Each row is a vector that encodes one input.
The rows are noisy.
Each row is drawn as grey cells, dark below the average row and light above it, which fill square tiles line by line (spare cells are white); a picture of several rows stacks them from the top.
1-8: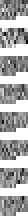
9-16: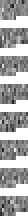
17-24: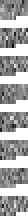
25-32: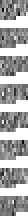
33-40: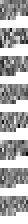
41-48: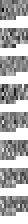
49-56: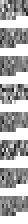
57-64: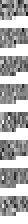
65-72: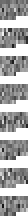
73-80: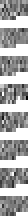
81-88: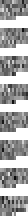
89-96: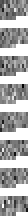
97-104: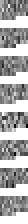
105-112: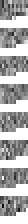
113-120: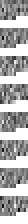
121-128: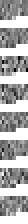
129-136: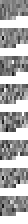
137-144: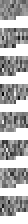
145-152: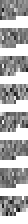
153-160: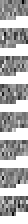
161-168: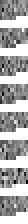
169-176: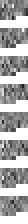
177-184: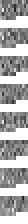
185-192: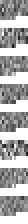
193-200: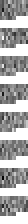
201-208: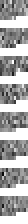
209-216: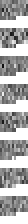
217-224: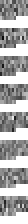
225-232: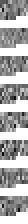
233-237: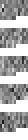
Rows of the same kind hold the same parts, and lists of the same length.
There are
3 kinds of row.
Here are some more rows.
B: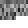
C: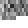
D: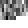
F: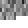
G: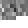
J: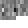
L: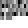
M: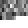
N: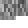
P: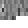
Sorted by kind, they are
B, D, M, P
C, F, G, J, N
L

